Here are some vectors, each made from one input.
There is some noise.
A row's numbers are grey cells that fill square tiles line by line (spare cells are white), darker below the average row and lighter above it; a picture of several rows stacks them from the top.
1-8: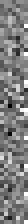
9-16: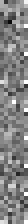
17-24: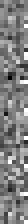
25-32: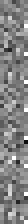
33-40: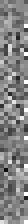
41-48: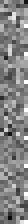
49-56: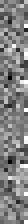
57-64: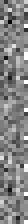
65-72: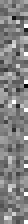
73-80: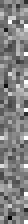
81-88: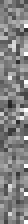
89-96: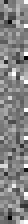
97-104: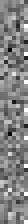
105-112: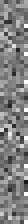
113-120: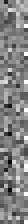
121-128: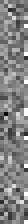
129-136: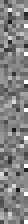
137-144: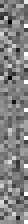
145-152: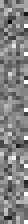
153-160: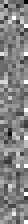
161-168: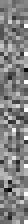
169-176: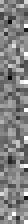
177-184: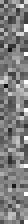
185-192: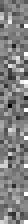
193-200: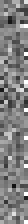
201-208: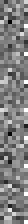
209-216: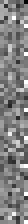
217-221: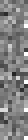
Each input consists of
either one of 5 labels, or a point on a 9-point line and a true/false value.
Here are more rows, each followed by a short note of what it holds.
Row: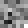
one of 5 labels
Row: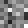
one of 5 labels
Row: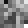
one of 5 labels
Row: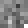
a point on a 9-point line and a true/false value
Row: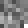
a point on a 9-point line and a true/false value
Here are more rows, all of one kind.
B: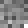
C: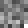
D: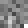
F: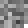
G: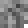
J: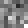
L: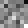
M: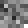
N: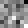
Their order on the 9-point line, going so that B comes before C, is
M, B, C, F, D, G, N, J, L.
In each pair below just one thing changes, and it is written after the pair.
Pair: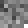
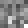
the place on the 9-point line
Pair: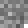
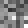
the place on the 9-point line
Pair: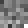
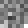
the true/false value
